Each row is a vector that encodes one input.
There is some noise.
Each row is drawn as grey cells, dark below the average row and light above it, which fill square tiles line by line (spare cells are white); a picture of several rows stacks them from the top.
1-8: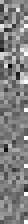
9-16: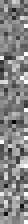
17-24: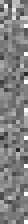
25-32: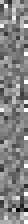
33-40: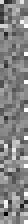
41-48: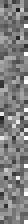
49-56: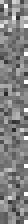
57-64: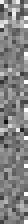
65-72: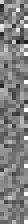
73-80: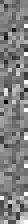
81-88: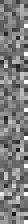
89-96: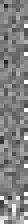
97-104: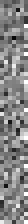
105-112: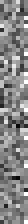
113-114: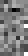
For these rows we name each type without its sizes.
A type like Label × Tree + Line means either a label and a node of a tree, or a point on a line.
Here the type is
List(Line) + Tree.
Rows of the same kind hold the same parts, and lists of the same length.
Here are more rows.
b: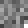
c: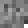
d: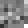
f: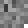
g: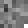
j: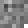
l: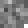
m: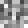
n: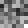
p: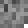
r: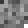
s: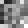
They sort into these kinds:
b, r
c, f, g, j, l, p
d
m, n, s

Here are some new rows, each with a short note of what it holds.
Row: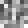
a node of a tree
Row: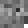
a list of two items
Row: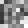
a node of a tree
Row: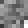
a list of one item
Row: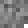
a list of two items
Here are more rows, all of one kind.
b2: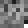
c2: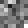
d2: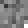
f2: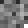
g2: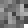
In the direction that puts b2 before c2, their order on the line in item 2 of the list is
d2, f2, b2, c2, g2.
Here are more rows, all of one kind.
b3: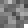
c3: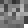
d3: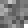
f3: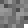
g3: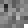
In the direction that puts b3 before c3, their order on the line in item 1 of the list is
b3, c3, g3, f3, d3.
